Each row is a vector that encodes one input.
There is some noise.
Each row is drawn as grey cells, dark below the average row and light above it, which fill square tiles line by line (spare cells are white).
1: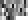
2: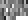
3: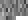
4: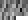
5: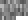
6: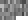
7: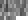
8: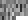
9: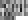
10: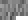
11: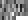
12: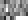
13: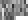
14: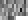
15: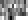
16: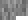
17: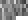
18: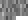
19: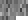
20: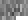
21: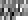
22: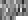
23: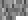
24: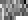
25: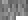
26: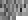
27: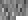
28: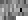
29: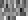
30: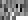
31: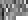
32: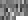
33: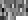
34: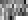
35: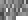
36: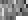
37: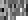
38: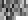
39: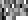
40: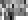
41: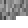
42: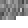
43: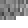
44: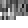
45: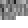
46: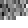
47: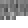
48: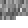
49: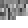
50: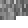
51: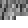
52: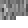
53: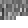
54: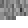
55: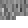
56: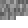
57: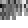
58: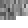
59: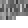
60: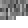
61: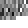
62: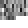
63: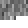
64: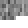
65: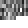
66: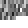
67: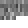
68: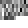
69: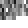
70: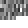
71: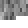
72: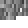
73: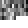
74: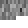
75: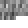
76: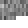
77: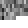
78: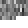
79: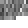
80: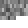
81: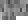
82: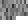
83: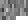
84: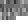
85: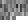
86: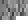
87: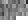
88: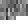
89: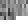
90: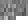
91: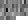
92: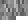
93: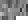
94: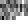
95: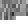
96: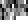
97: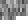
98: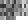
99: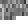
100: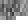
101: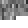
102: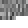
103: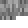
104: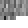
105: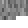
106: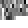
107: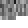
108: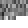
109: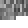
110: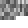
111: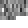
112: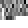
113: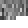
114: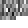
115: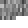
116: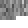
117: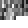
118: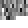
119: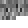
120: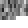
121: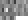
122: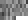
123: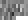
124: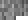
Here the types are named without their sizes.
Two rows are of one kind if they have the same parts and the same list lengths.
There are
2 kinds of row.
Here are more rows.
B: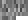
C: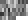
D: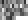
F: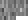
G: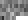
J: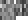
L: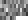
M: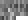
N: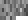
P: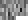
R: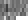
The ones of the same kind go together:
B, D, F, P
C, G, J, L, M, N, R

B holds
a point on each of two lines.
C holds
a point on a line and a node of a tree.
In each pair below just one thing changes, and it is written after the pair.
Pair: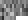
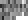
the place on the line
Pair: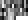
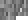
the node of the tree
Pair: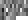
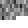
the node of the tree
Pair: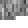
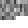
the place on the line
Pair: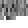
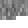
the place on the line
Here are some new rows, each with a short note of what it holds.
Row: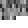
a point on each of two lines
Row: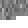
a point on each of two lines
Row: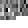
a point on a line and a node of a tree
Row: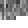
a point on each of two lines
